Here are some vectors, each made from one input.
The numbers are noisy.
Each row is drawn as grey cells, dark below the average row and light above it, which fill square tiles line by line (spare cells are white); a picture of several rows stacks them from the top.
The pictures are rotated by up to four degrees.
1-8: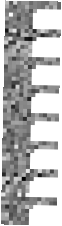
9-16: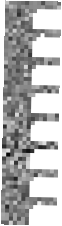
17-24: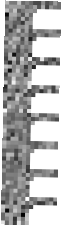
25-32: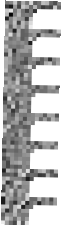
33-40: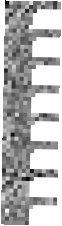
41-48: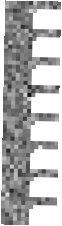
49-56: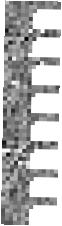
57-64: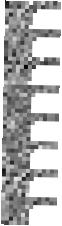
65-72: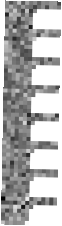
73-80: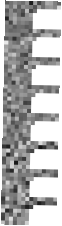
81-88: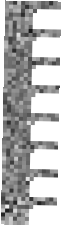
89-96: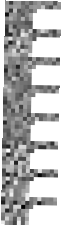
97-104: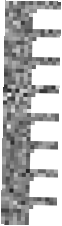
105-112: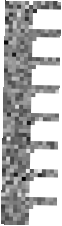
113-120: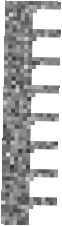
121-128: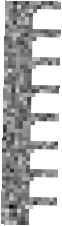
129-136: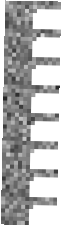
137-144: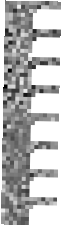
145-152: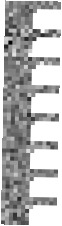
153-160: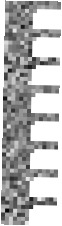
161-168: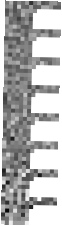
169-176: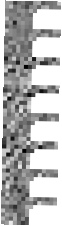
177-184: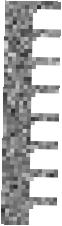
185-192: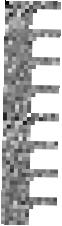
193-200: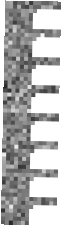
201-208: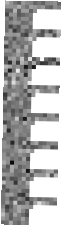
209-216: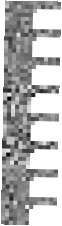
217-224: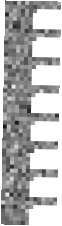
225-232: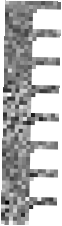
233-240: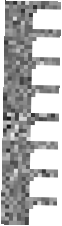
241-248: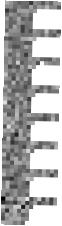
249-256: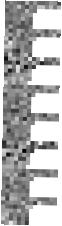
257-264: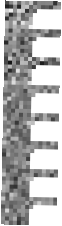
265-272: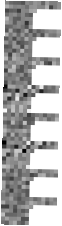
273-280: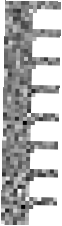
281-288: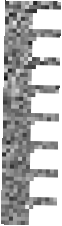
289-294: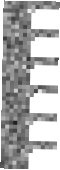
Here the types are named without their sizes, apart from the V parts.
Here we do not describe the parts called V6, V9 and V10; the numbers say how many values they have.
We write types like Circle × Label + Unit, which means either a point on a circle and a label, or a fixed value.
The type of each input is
Bool × Bool × Bool × Bool × V6 × V9 × V10 + Line × Line × Line.
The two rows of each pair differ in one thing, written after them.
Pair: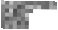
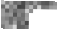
one of the four true/false values
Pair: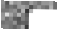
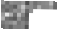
the value of V9
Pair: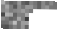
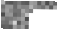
one of the four true/false values
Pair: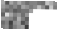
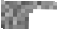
the value of V6
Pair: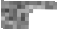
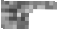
one of the four true/false values
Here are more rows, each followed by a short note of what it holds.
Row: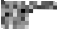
a point on each of three lines
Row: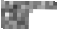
four true/false values, a value of V6, a value of V9 and a value of V10
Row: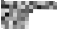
a point on each of three lines
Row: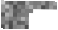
four true/false values, a value of V6, a value of V9 and a value of V10
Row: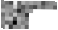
four true/false values, a value of V6, a value of V9 and a value of V10
